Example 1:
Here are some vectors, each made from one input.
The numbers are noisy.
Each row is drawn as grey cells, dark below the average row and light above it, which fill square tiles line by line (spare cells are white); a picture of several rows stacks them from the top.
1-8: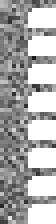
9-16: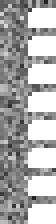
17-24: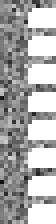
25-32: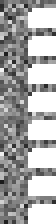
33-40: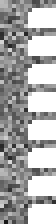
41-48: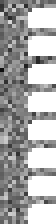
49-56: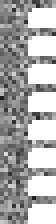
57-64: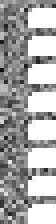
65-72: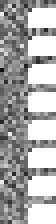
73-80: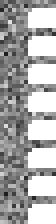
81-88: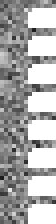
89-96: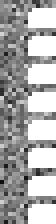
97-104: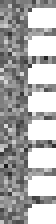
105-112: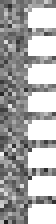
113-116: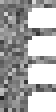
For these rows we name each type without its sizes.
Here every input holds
a point on a circle.
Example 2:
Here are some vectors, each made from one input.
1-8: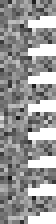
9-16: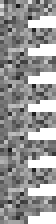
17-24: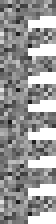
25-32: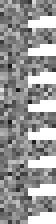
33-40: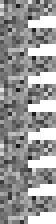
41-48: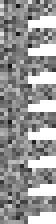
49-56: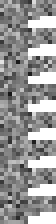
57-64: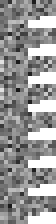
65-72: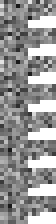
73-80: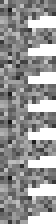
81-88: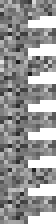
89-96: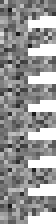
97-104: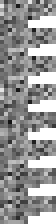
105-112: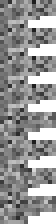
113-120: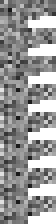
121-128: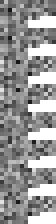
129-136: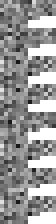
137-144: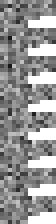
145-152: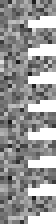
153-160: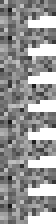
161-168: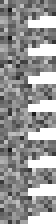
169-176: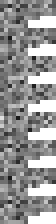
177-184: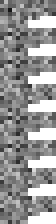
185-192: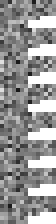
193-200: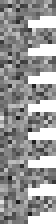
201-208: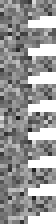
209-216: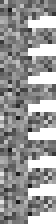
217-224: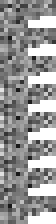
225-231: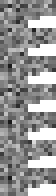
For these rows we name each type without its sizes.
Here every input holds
a label.
